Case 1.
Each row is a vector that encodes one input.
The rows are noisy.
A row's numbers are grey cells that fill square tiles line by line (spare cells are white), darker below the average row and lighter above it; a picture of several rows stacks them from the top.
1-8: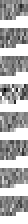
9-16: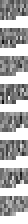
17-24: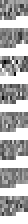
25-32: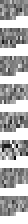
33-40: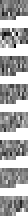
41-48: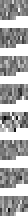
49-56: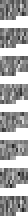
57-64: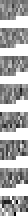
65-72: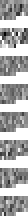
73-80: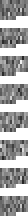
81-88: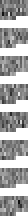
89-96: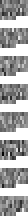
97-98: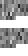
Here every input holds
a list of up to three points on a 4-point line.
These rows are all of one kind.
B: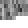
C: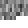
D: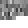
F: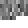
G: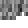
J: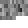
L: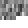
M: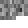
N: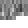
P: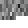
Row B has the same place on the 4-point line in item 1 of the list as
D, J and M.
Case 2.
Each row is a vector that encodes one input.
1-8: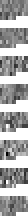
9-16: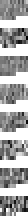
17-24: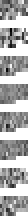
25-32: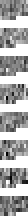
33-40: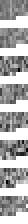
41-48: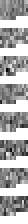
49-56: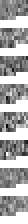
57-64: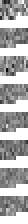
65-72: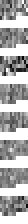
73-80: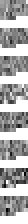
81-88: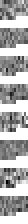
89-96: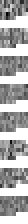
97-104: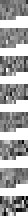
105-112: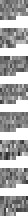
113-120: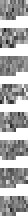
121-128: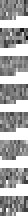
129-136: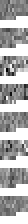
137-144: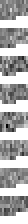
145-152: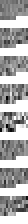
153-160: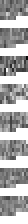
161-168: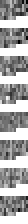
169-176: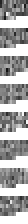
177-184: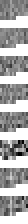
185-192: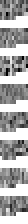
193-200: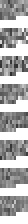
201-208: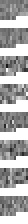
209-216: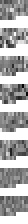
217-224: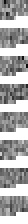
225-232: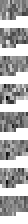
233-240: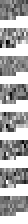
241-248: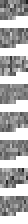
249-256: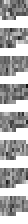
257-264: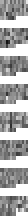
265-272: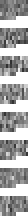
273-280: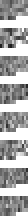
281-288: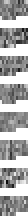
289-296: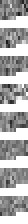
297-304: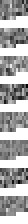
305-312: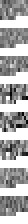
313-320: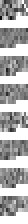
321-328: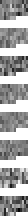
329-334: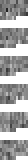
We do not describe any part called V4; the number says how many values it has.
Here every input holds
either a fixed value, or a point on each of two 13-point lines, or a true/false value and a value of V4.
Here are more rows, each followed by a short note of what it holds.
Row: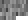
a point on each of two 13-point lines
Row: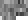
a true/false value and a value of V4
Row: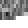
a point on each of two 13-point lines
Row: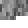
a fixed value
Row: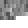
a point on each of two 13-point lines
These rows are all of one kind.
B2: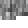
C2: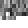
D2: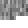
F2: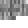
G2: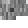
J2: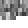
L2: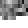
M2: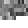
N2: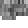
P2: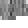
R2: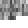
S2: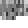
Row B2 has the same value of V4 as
G2, J2 and L2.
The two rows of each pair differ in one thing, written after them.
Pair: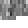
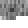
the true/false value
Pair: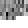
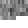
the true/false value
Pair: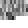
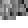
the value of V4
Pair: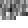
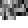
the true/false value
